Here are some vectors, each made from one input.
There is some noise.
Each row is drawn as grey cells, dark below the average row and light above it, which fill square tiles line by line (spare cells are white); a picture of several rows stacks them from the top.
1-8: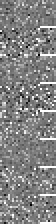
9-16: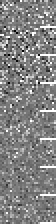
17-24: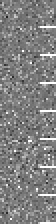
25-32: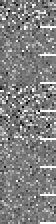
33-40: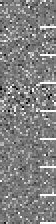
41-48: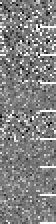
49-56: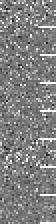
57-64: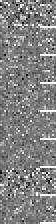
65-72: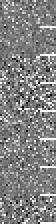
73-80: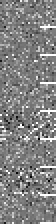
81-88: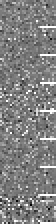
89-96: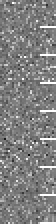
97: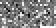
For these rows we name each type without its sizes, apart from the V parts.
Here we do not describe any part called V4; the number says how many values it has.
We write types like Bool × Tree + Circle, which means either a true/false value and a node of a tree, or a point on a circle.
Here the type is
Circle + (Tree + Unit) × V4.
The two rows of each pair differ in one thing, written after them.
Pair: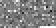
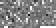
the node of the tree
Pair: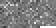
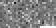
the node of the tree
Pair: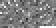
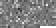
the value of V4
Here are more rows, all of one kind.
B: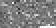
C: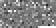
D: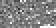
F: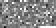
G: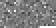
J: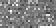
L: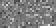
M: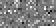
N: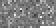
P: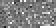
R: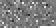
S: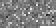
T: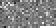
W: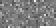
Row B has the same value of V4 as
D, L, P and T.
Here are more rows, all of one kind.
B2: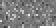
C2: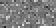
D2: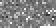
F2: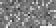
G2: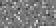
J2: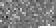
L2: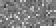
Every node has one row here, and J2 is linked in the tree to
B2, G2 and L2.
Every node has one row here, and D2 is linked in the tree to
B2.
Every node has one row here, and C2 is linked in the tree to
L2.
